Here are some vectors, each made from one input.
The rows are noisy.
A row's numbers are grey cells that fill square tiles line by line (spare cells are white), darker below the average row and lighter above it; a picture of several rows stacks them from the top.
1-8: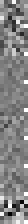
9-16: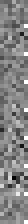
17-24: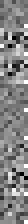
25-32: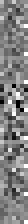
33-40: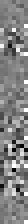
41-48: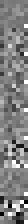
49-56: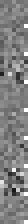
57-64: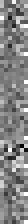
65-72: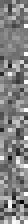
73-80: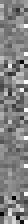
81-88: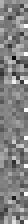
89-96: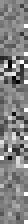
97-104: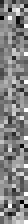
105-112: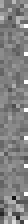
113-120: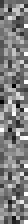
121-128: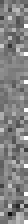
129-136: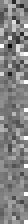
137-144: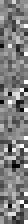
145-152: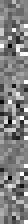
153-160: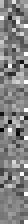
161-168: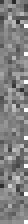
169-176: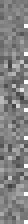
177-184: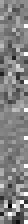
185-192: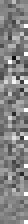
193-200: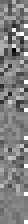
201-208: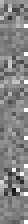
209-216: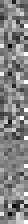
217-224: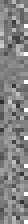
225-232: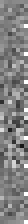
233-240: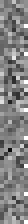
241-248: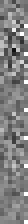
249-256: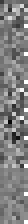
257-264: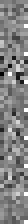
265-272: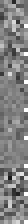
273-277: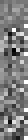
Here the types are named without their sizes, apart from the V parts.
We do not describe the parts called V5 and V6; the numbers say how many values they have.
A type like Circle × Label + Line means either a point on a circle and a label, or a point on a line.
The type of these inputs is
((Bool × Bool × Bool × Bool + Unit) × V5 + Label) × V6.
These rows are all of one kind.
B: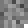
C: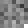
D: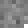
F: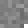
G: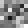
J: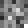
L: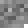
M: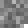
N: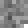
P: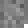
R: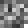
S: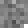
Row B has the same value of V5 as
D, N and S.
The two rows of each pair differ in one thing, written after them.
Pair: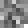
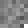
the value of V5
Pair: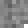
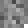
the value of V6
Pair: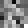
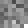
the value of V6
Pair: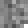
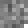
one of the four true/false values
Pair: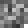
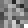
one of the four true/false values
